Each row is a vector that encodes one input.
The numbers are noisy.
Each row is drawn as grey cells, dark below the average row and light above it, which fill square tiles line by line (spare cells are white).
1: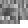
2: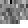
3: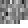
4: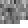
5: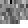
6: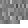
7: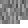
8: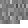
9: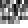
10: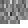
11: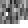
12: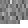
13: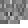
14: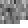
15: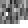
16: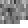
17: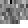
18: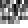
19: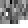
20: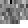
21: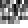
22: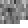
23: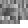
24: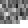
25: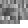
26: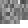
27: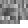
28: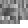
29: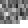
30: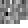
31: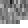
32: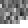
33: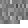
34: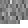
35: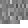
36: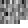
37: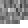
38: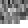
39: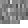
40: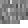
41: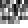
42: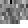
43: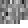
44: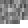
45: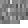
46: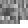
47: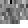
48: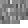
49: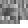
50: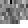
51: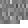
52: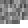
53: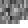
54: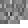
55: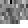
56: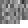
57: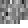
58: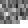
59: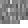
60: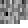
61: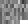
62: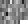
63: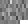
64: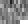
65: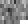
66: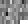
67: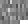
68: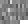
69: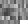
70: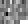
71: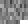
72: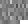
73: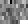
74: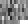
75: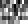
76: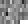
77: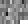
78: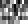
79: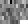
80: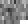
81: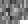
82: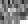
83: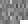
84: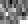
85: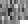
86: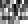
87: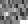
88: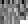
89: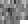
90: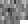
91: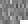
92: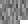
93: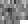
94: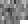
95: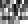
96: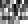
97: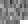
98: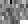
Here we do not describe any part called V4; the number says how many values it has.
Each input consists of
a list of up to two items, each a true/false value and a value of V4.
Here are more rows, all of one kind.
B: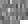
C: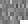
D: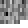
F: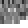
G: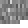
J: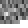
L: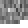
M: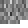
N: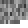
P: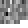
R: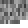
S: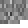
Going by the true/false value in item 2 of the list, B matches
C, G, J and L.
